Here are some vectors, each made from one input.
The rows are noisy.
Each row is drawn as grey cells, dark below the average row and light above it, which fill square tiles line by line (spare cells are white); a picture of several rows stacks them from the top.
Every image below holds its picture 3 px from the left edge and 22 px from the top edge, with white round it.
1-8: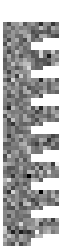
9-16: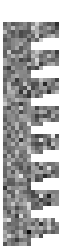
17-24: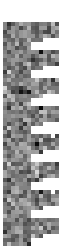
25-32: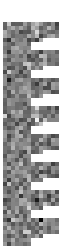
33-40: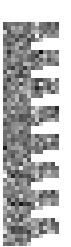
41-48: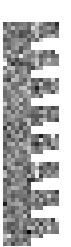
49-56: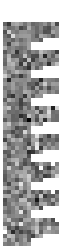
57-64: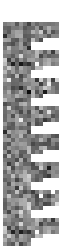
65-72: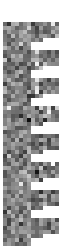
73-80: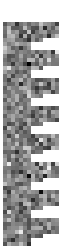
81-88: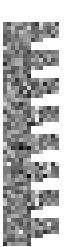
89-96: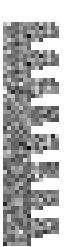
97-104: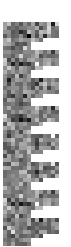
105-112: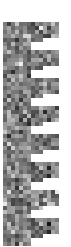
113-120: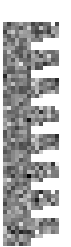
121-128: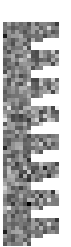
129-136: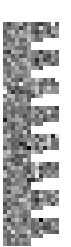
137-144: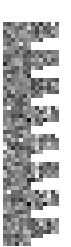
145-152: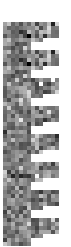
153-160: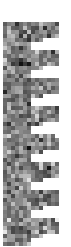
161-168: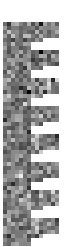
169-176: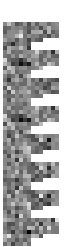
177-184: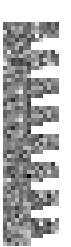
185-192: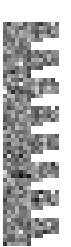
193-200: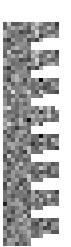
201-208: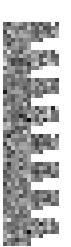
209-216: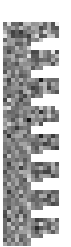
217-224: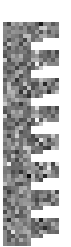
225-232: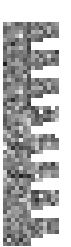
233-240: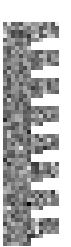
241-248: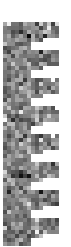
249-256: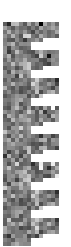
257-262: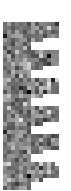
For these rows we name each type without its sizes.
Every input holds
either four true/false values, or a list of points on a line.
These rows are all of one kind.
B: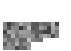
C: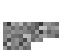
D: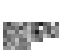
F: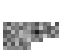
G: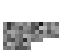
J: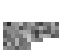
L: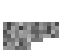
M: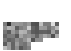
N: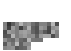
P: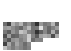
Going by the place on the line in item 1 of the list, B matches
J, L and N.
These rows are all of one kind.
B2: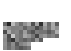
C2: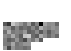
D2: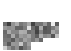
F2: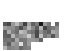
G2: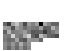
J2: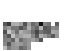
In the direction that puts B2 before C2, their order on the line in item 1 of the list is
D2, F2, J2, G2, B2, C2.
